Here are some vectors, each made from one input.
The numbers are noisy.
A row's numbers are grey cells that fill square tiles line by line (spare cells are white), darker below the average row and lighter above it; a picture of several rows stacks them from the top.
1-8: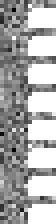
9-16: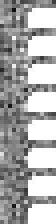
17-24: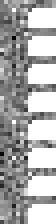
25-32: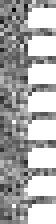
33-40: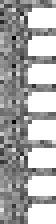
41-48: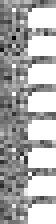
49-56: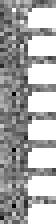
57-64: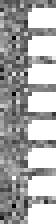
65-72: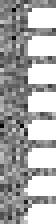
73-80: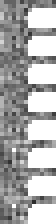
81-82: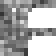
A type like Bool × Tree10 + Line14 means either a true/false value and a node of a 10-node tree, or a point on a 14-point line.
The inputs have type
(Circle5 + Line5) × Line5.
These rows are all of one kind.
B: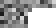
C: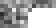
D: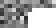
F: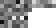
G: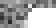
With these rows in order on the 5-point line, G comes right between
B and C.
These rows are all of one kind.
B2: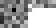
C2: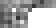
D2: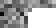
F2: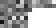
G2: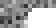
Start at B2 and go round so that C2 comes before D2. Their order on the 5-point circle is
B2, G2, C2, D2, F2.
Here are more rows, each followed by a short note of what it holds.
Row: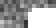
a point on each of two 5-point lines
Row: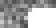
a point on each of two 5-point lines
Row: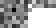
a point on a 5-point circle and a point on a 5-point line
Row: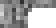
a point on each of two 5-point lines
